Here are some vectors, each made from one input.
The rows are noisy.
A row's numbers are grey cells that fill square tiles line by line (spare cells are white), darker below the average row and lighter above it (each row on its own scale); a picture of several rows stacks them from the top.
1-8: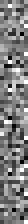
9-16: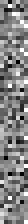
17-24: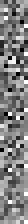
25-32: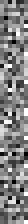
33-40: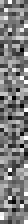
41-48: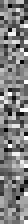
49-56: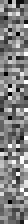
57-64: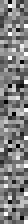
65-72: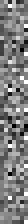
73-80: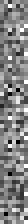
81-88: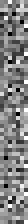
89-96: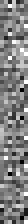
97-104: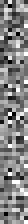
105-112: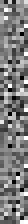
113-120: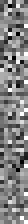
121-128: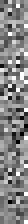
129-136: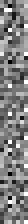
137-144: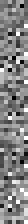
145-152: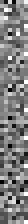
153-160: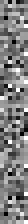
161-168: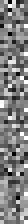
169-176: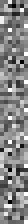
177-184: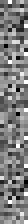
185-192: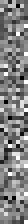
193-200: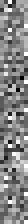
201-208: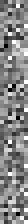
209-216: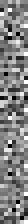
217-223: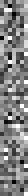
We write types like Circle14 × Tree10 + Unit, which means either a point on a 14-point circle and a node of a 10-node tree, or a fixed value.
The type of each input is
Bool × Label12 + Circle10 + Unit.
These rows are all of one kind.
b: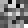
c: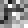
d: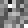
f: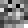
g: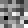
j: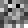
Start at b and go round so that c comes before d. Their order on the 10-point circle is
b, f, c, j, d, g.
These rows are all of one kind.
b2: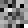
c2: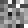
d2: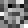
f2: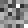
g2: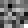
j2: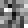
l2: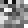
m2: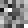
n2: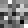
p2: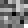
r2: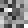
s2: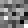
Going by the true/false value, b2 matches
c2, d2, f2 and g2.
